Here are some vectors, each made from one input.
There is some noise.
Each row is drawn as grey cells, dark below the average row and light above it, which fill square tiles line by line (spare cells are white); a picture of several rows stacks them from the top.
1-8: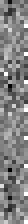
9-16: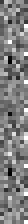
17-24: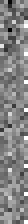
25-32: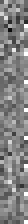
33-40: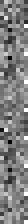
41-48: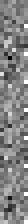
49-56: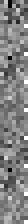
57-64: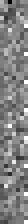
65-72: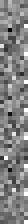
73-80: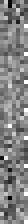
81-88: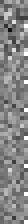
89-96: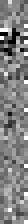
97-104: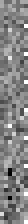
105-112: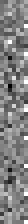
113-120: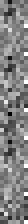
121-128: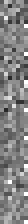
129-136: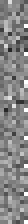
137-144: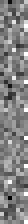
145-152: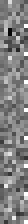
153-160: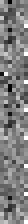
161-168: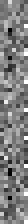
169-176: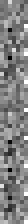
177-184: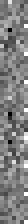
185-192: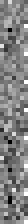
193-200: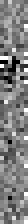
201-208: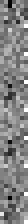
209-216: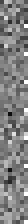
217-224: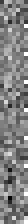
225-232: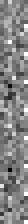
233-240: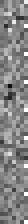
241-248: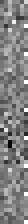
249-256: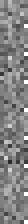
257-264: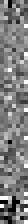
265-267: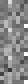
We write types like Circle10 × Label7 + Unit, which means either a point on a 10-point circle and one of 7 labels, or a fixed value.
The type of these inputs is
List2(Line7).
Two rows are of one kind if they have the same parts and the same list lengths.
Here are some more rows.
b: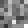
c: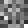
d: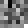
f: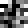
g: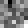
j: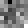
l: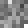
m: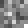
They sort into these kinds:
b, c, l, m
d, g, j
f

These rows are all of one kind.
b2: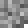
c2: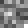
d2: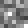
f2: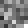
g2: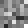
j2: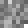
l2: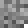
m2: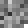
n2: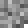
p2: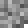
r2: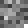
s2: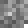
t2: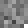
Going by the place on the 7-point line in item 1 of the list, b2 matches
j2, m2, n2 and p2.
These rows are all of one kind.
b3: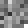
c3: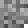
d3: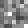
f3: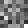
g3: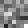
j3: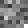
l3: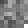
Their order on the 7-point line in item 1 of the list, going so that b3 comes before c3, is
b3, c3, l3, d3, g3, j3, f3.
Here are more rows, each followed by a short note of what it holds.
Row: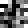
the empty list
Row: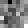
a list of one item
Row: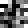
the empty list
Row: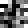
the empty list
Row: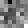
a list of one item
